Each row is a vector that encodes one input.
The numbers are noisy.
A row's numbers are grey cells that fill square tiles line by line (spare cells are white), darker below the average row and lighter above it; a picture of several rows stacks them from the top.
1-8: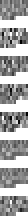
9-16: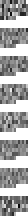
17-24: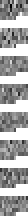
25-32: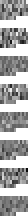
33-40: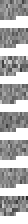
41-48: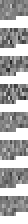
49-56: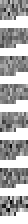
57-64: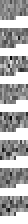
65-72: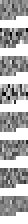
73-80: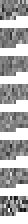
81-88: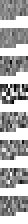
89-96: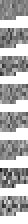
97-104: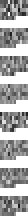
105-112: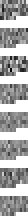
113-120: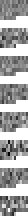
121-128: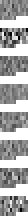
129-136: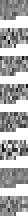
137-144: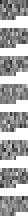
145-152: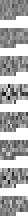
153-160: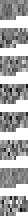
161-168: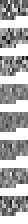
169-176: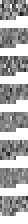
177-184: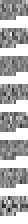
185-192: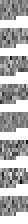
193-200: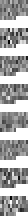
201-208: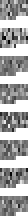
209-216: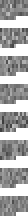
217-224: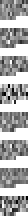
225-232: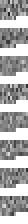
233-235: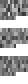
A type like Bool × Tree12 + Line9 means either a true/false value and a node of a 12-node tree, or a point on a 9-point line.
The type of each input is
Label5 + Line6.
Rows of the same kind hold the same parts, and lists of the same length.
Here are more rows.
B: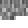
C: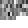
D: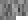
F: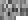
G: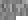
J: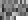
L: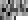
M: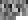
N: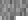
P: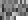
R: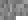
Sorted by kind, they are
B, C, F, G, N, R
D, J, L, M, P

